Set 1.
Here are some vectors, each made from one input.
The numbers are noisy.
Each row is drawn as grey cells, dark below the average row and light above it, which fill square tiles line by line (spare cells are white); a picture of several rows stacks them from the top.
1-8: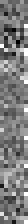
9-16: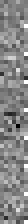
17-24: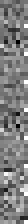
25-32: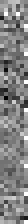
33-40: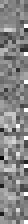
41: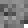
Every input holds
either a point on a 4-point line, or a point on a 5-point line.
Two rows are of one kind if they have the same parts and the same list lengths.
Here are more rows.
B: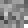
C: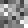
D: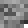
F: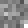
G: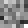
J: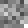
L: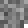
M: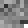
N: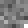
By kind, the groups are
B, D, G, L, M
C, F, J, N

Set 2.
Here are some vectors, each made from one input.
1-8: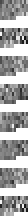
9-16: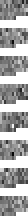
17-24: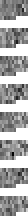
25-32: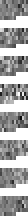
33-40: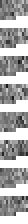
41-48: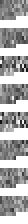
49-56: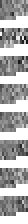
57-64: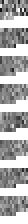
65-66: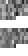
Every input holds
a list of up to two points on a 4-point line.
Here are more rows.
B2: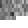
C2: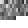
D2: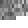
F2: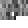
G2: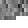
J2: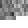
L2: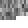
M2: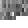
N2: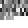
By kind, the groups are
B2, D2, J2, L2
C2, F2, G2, M2
N2

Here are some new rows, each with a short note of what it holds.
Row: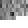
a list of one item
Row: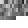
a list of two items
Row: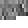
a list of two items
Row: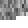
a list of one item
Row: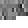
a list of two items
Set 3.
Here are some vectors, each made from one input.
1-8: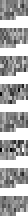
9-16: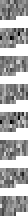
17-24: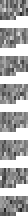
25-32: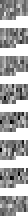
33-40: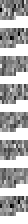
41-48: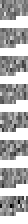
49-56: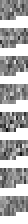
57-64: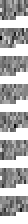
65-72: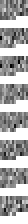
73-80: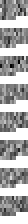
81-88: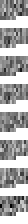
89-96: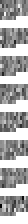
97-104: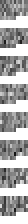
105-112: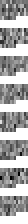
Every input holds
a point on a 4-point line, together with either a fixed value, or three true/false values.
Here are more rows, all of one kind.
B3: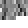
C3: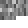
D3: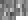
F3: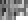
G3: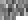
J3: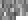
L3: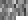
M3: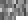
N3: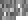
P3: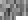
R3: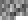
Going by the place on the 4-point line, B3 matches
G3 and P3.
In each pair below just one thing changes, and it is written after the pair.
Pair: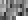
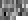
the place on the 4-point line
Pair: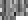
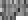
the place on the 4-point line
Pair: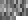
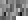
the place on the 4-point line
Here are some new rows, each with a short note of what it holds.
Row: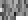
a point on a 4-point line and three true/false values
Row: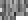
a point on a 4-point line and three true/false values
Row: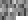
a point on a 4-point line and three true/false values
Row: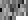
a point on a 4-point line
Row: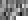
a point on a 4-point line and three true/false values
